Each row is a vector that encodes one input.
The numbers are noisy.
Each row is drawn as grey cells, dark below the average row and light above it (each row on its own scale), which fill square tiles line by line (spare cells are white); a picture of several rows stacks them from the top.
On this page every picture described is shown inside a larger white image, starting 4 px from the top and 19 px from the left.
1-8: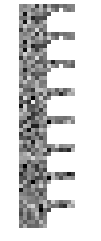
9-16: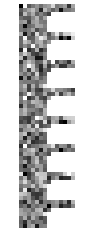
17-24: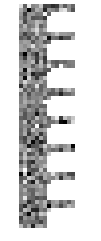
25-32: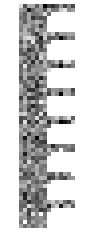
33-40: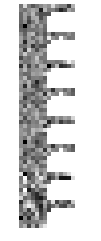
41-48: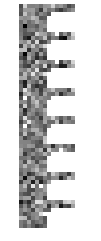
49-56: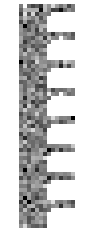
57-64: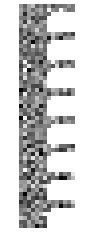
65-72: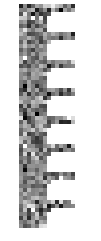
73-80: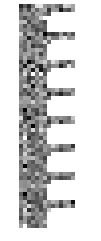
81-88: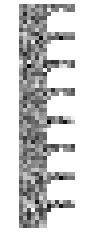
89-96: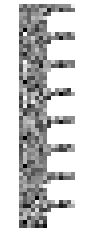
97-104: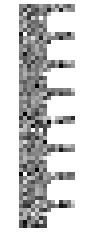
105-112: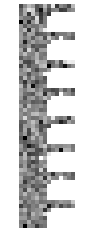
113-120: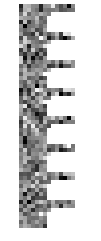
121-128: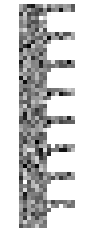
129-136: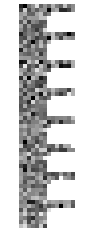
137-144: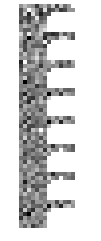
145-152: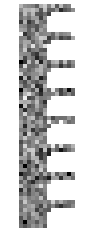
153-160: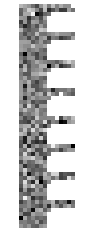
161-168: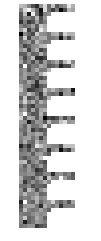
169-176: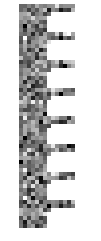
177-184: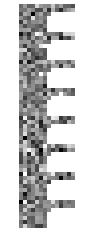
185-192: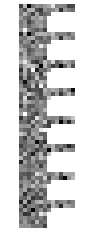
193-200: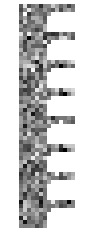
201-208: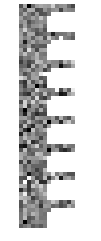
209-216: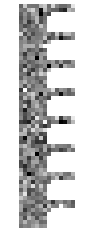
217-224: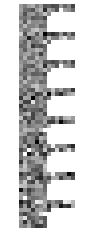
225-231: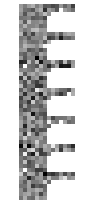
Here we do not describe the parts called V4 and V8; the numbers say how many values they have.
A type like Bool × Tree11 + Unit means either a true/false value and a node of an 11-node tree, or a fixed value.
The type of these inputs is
Line7 + (Line12 + V4) × V8.
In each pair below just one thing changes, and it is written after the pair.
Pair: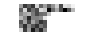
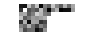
the value of V8
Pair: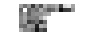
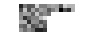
the value of V8
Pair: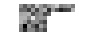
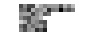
the value of V8
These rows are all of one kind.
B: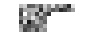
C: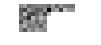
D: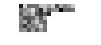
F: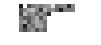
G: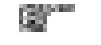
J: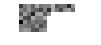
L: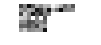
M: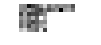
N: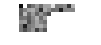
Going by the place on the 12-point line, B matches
F and N.
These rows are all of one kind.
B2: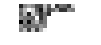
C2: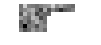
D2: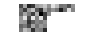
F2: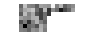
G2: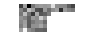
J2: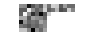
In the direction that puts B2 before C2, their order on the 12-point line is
B2, F2, C2, J2, G2, D2.
